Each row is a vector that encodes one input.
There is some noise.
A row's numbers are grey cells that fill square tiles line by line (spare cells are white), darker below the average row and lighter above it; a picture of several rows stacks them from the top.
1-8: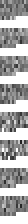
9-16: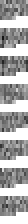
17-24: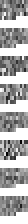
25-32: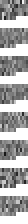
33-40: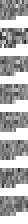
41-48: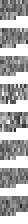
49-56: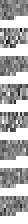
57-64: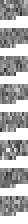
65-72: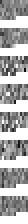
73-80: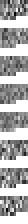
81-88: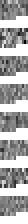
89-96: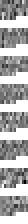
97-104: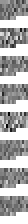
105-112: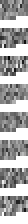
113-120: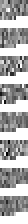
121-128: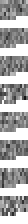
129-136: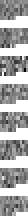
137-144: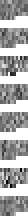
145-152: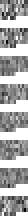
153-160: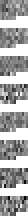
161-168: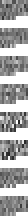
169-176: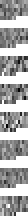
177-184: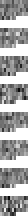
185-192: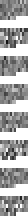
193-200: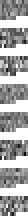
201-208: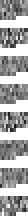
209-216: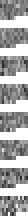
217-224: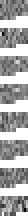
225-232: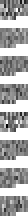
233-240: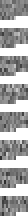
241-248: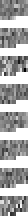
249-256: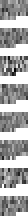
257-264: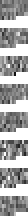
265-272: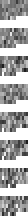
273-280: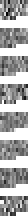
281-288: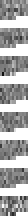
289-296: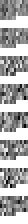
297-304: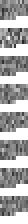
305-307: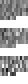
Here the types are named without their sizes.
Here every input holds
either a label, or a point on a line, or four true/false values.
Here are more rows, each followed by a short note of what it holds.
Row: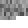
four true/false values
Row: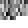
a label
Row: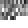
a label
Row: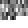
a label
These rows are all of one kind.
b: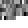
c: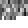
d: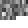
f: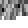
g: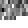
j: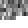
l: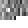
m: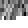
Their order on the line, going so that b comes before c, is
d, b, j, m, f, g, c, l.
